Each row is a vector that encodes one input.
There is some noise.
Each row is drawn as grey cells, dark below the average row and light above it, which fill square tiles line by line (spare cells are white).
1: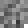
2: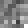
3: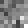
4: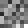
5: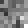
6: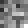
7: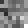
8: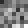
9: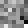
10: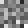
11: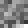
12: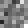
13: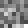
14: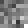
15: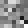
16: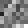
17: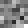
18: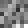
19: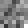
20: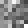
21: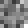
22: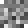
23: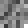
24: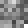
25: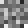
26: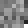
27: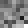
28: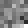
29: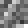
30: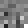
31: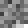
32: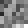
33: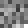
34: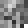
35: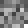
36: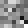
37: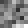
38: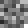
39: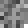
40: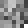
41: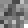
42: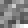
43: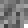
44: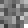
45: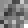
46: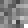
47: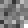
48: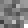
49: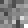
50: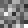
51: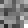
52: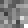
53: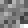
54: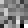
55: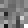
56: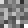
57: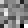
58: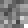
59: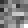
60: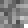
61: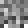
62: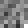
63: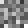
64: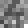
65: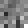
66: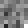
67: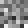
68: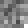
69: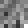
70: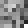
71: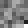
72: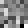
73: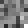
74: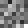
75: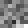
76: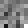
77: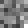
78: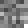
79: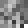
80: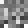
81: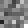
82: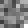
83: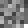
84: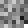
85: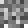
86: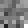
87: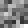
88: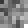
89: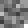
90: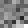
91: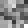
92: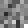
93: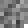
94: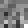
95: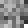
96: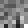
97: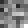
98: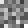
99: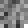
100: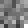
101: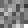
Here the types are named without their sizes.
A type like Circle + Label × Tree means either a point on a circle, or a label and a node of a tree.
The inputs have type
(Bool × Bool × Bool + Unit) × Line + List(Circle).
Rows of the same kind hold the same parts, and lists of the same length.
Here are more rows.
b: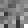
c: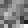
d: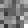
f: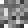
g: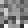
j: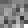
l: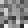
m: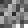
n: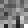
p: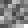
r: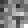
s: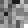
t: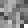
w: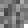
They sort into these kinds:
b, d, n, w
c, j, m, p
f, g, l
r
s
t

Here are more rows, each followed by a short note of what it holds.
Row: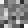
a list of one item
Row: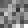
a list of three items
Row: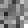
a point on a line and three true/false values
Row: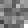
a point on a line and three true/false values
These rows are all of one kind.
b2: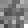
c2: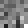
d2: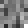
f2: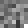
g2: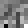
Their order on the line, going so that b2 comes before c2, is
g2, b2, f2, c2, d2.
